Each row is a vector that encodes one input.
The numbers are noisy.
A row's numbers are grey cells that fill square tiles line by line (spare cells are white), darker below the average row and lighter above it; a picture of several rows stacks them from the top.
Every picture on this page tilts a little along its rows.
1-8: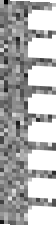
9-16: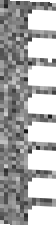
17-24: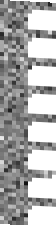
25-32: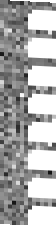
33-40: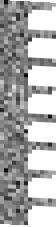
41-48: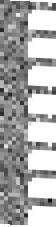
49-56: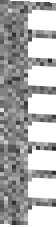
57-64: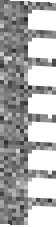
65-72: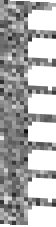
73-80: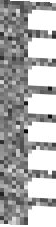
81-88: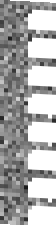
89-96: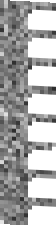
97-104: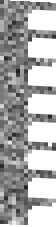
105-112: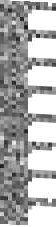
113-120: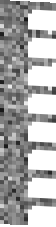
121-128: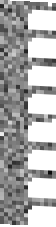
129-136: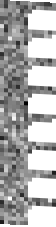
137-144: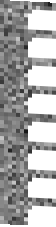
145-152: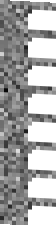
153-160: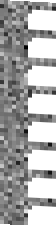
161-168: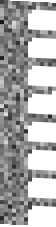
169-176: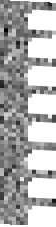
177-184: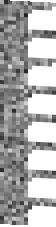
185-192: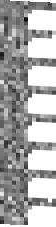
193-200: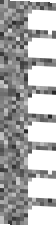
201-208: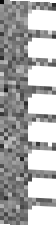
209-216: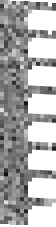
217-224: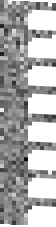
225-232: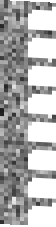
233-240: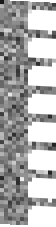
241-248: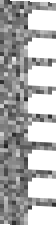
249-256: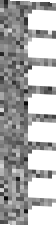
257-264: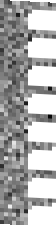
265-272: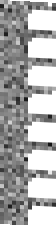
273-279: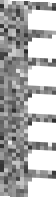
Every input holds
three true/false values, together with either a point on a 5-point line, or a point on a 6-point line.
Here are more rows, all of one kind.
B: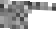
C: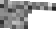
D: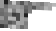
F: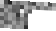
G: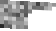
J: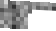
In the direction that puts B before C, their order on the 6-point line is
B, C, J, F, D, G.
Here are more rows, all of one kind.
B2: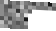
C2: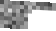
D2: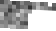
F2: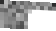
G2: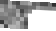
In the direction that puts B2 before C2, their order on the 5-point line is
B2, C2, G2, F2, D2.
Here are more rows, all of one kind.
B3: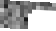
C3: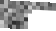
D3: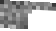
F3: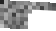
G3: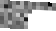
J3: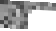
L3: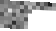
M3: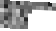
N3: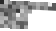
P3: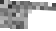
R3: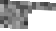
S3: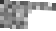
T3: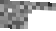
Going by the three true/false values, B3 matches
M3 and R3.
